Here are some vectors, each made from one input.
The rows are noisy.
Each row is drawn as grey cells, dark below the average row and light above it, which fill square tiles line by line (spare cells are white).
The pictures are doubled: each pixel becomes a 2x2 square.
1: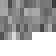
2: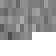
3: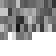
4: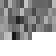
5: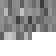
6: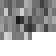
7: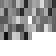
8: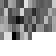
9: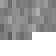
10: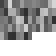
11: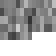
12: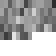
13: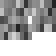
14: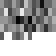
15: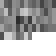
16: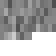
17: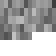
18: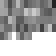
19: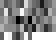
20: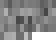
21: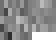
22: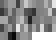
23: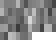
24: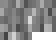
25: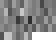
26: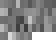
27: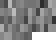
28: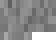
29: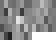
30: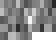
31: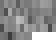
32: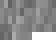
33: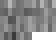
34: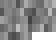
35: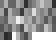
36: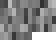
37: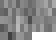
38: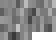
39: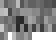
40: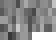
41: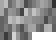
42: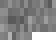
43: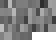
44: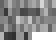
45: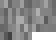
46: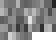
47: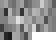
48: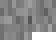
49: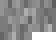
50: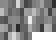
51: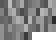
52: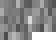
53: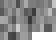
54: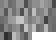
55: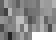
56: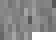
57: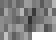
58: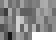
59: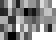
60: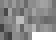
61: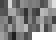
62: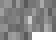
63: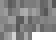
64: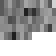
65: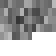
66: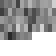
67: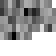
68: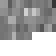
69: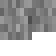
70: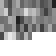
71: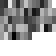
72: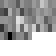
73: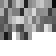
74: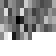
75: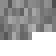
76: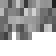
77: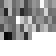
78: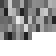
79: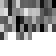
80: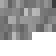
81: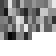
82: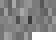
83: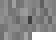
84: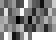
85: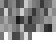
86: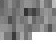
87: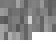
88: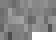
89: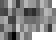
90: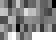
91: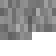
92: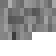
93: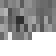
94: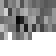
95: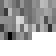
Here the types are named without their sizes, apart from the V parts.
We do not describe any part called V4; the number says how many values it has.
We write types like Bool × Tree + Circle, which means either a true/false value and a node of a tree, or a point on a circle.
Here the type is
List(Bool × V4).
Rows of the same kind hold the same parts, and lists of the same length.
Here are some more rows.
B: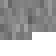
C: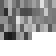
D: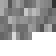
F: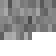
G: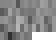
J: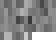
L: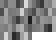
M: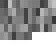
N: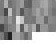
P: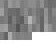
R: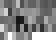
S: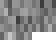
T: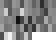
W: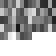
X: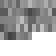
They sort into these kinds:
B, D, F, G, J, L, N, S, T, X
C, P, R
M, W

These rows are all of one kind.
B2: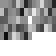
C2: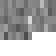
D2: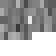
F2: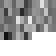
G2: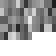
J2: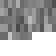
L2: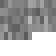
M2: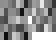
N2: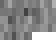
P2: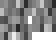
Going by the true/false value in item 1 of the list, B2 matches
F2, G2, J2 and N2.
